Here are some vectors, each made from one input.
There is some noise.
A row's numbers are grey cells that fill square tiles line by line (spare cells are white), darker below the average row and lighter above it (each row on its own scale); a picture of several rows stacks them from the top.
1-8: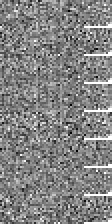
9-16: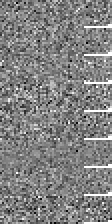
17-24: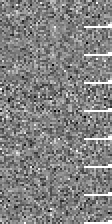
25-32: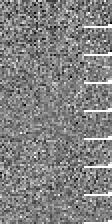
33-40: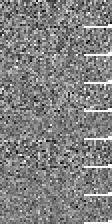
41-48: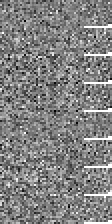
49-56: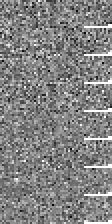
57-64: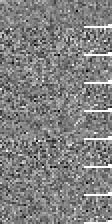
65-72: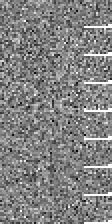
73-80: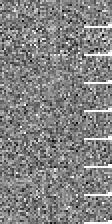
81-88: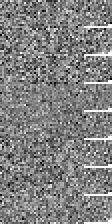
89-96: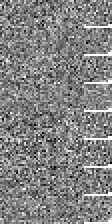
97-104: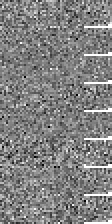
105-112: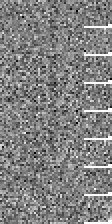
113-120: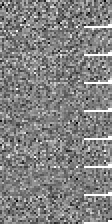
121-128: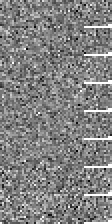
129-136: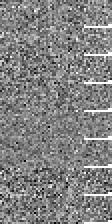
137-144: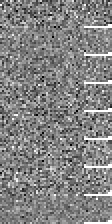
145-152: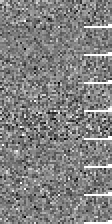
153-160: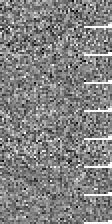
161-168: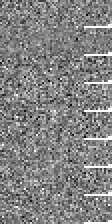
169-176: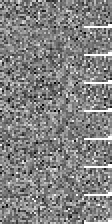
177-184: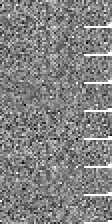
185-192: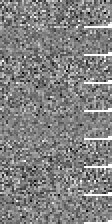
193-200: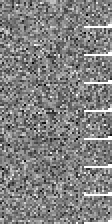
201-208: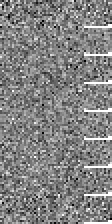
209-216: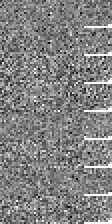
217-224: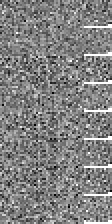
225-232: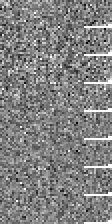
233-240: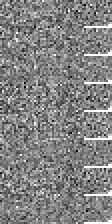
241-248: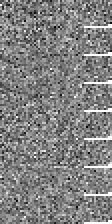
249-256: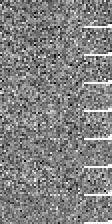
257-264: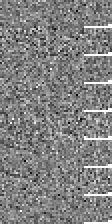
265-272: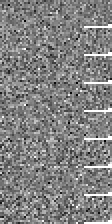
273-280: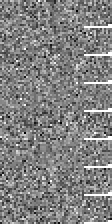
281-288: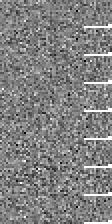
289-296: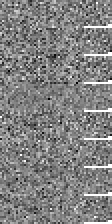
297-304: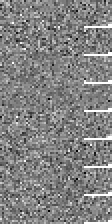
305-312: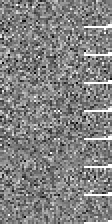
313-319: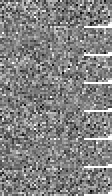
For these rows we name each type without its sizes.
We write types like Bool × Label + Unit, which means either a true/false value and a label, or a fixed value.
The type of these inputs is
(Circle + Unit) × Tree × Tree.
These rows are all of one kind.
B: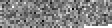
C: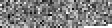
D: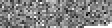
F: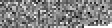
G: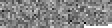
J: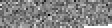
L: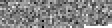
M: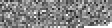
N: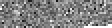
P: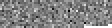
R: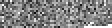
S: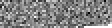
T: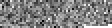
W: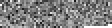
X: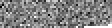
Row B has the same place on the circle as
F, L, M and T.
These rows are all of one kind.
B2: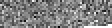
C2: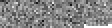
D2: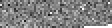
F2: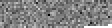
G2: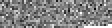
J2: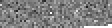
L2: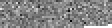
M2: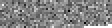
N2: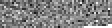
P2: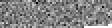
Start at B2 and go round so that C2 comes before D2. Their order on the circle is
B2, N2, G2, M2, L2, C2, P2, F2, D2, J2.
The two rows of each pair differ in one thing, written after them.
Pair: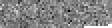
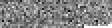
the place on the circle
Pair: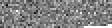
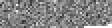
the node of one of the two trees
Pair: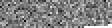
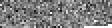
the node of one of the two trees
